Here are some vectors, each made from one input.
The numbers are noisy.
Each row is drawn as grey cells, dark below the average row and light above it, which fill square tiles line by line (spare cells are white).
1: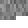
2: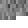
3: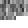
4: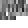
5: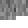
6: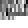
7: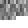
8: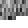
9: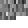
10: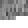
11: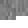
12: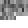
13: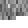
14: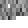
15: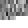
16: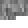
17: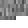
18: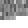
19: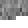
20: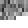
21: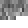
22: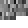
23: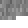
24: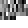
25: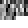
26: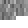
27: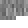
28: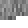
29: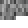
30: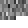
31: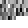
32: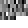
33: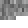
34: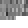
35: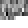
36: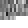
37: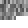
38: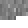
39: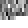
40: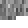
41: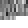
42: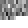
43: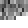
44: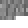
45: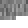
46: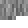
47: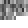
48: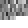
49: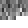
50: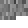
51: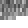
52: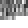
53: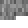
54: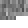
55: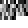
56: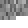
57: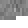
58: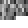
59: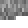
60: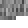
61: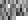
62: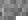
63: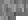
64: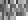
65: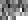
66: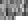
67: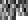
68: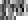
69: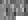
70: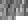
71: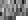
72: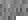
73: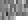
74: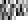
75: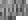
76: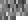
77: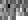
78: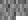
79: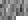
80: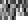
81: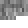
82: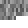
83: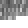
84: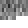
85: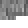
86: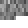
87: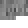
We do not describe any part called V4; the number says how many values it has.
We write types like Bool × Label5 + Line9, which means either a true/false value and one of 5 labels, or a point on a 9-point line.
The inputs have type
Bool × (Line6 + V4).
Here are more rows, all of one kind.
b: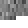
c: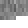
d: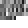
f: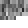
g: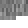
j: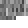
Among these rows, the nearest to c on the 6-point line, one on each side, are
f and j.
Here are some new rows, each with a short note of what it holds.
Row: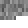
a point on a 6-point line and a true/false value
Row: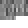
a point on a 6-point line and a true/false value
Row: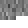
a point on a 6-point line and a true/false value
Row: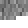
a point on a 6-point line and a true/false value
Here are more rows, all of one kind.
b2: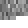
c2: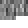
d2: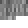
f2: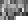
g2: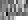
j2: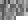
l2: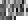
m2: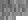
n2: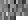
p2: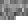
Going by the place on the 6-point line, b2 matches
c2, j2 and l2.
